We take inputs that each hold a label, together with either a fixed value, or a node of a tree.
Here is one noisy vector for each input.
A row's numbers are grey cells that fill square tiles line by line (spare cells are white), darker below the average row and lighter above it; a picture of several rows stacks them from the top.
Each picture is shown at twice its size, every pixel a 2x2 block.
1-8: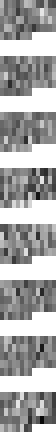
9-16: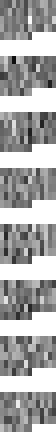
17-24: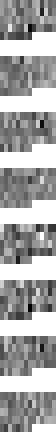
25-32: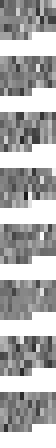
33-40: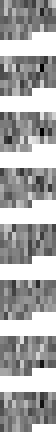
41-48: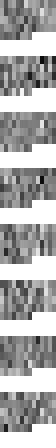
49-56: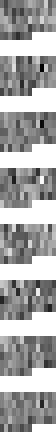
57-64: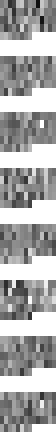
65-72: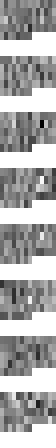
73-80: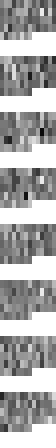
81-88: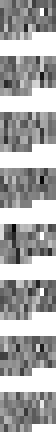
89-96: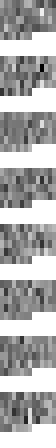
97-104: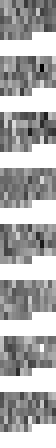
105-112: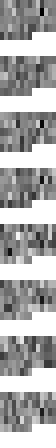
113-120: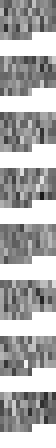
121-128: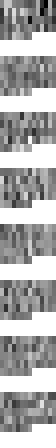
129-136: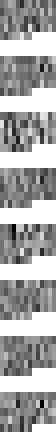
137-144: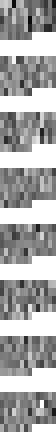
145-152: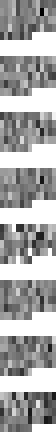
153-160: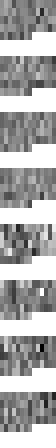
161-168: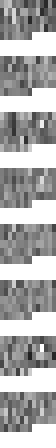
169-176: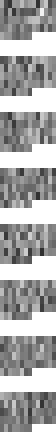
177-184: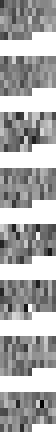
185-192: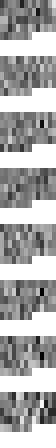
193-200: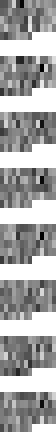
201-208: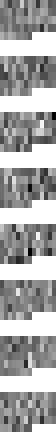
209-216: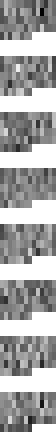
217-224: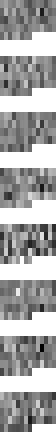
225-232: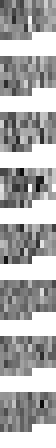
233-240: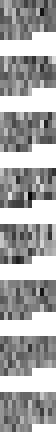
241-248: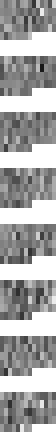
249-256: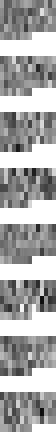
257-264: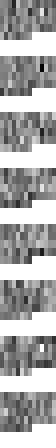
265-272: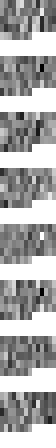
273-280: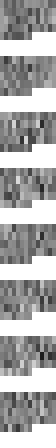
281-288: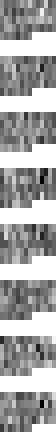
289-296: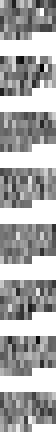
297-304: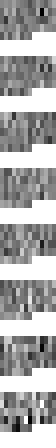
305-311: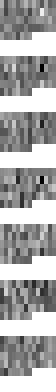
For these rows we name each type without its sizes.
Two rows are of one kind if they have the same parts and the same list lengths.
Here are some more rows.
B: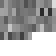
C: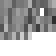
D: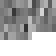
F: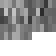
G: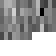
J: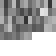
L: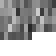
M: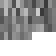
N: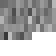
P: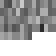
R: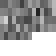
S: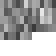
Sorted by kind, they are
B, F, G, L, M
C, D, J, N, P, R, S

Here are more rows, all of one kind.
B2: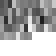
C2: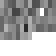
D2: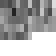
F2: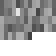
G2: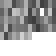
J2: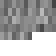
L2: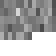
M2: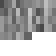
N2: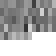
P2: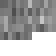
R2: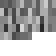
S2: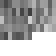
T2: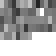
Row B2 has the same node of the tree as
J2, L2 and M2.
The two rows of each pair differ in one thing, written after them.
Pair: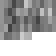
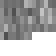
the node of the tree
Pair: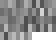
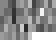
the label
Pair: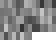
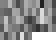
the label
